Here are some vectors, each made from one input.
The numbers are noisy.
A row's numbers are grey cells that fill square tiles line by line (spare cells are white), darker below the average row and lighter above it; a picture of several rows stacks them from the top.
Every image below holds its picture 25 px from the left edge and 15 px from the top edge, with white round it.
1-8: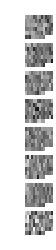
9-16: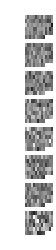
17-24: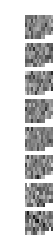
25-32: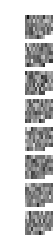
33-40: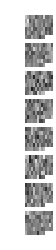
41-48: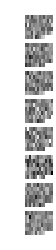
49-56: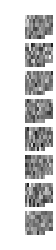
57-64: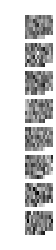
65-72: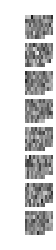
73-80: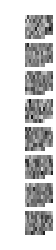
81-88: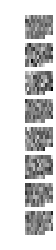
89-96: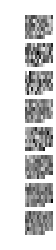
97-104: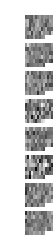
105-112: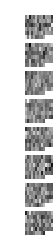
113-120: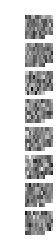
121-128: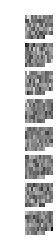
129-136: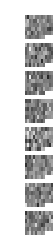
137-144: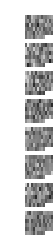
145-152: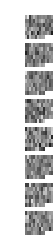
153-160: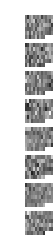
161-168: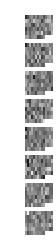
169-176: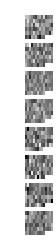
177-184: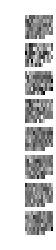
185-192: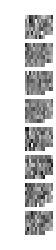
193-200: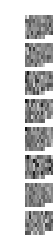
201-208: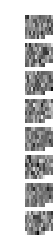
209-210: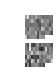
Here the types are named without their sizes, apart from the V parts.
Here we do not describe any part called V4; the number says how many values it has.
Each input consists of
a point on a line and a value of V4, together with either a fixed value, or four true/false values.
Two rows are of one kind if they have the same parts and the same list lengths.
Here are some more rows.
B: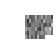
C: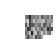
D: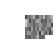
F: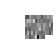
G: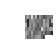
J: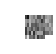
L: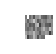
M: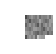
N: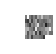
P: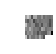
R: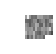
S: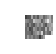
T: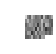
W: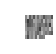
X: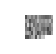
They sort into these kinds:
B, G, L, N, P, R, W
C, D, F, J, M, S, T, X

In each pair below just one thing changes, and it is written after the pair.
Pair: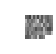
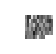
one of the four true/false values
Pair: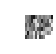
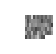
the place on the line
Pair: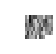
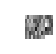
the value of V4
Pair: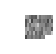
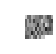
one of the four true/false values
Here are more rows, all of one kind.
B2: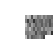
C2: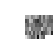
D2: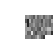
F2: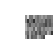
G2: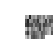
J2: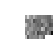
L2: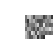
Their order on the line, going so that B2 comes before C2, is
B2, F2, J2, C2, G2, L2, D2.
